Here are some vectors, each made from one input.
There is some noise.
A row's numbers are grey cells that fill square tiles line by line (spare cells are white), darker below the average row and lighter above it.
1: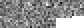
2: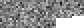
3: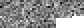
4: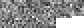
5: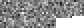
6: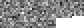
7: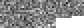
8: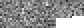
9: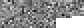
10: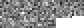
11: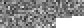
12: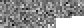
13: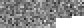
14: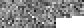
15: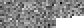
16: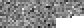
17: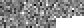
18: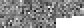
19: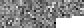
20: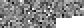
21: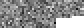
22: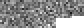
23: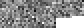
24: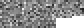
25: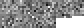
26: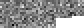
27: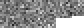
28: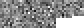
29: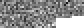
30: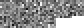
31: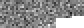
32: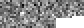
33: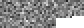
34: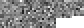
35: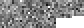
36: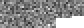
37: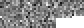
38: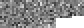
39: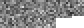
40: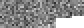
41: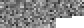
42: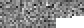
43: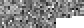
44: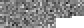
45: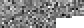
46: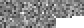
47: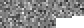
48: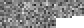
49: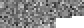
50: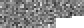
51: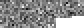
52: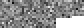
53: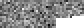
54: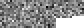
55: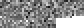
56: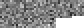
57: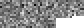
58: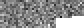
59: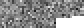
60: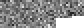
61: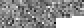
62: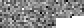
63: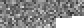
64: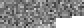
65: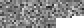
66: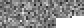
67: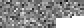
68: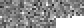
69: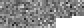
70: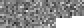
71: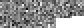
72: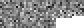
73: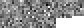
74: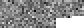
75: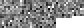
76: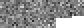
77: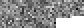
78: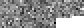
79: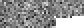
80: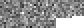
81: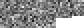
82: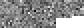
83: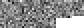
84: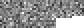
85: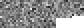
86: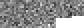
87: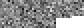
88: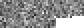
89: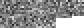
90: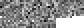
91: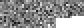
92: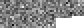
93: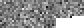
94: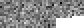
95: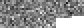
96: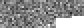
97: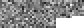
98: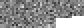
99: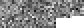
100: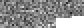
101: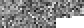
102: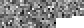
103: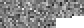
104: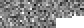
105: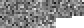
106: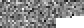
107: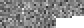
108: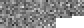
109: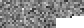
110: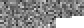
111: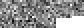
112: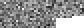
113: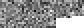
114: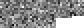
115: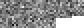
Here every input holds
either a point on a 6-point circle, or one of 6 labels and a point on a 5-point line, or a point on a 4-point line.
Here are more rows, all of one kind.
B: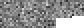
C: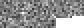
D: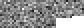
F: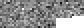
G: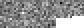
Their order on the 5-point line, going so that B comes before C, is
D, F, B, G, C.
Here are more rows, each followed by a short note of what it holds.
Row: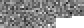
a point on a 6-point circle
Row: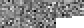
a point on a 4-point line
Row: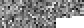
a point on a 4-point line
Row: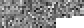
a point on a 4-point line
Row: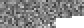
a point on a 6-point circle
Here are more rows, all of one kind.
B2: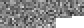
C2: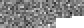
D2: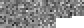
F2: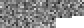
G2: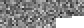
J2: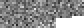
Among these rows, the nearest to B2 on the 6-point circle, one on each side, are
C2 and G2.
